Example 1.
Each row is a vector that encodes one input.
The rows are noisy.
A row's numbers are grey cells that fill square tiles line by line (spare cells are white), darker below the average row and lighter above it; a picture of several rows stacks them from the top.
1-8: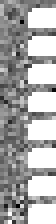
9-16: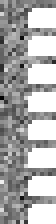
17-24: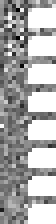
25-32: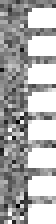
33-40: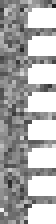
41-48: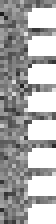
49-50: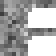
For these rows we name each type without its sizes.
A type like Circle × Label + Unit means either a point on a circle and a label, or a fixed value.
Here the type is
Circle + Unit.
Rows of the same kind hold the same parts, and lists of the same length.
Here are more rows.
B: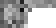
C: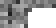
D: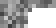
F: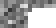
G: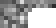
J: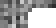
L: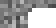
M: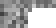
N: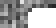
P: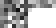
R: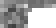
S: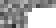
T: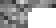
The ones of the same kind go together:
B, C, D, F, G, J, L, M, N, R, S, T
P

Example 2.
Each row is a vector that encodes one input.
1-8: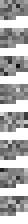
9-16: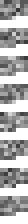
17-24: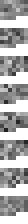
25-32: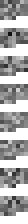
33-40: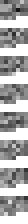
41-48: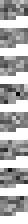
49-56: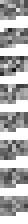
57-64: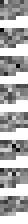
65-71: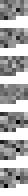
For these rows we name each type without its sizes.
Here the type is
Bool × Bool × Bool.
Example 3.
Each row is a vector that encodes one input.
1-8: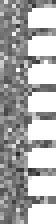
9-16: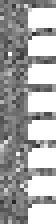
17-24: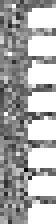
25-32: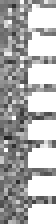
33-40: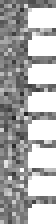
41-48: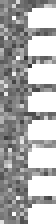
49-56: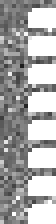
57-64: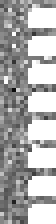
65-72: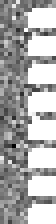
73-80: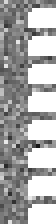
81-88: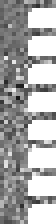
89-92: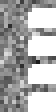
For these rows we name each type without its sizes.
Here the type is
Bool × Bool × Bool.
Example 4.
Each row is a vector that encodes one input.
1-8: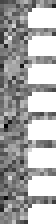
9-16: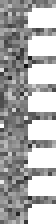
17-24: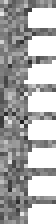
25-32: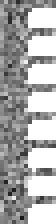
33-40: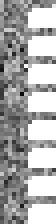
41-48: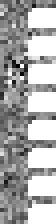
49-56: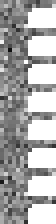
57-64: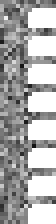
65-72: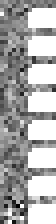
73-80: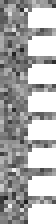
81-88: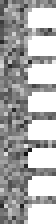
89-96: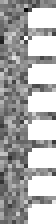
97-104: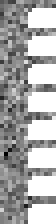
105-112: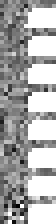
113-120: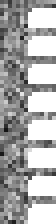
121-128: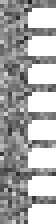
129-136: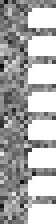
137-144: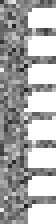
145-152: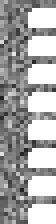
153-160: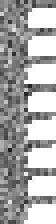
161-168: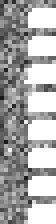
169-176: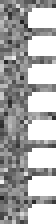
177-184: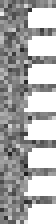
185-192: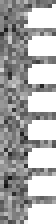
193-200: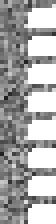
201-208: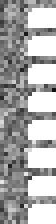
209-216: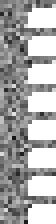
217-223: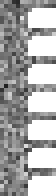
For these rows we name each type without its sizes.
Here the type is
Circle + Unit.
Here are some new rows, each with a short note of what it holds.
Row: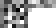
a fixed value
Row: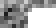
a point on a circle
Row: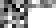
a fixed value
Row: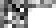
a fixed value
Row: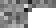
a point on a circle
